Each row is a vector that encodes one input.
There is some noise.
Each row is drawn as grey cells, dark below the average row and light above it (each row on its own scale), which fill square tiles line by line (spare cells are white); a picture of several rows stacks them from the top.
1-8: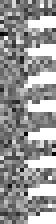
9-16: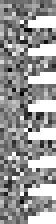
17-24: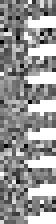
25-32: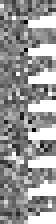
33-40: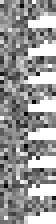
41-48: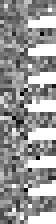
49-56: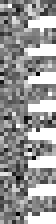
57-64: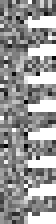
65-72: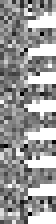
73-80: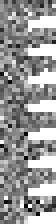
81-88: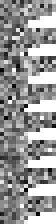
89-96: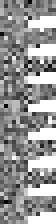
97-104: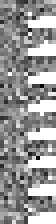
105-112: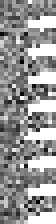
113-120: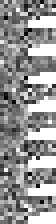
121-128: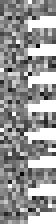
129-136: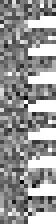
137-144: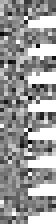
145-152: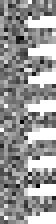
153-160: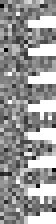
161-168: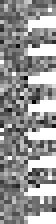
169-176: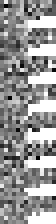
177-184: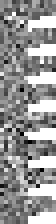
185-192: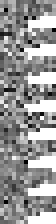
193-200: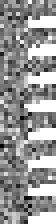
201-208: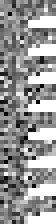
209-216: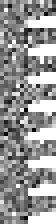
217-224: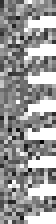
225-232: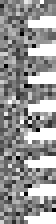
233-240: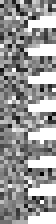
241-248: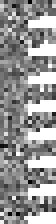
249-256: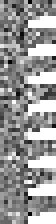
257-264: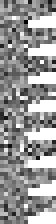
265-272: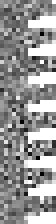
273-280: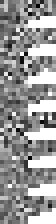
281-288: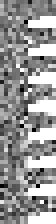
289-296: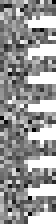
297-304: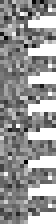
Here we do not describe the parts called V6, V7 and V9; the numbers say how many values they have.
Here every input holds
either one of 8 labels and a value of V9, or a value of V6 and a value of V7, or a list of up to two points on an 11-point circle.
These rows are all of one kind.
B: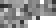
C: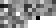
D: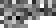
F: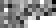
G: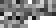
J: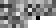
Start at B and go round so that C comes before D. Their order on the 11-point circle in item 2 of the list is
B, F, C, G, D, J.
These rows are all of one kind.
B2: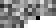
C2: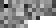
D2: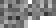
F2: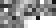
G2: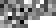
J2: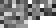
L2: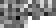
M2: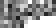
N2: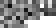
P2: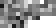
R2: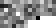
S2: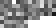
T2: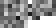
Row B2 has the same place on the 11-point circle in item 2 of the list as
L2, M2, N2 and P2.
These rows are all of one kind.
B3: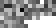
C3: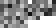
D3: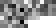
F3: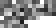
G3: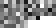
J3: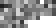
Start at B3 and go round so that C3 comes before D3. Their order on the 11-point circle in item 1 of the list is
B3, J3, G3, F3, C3, D3.
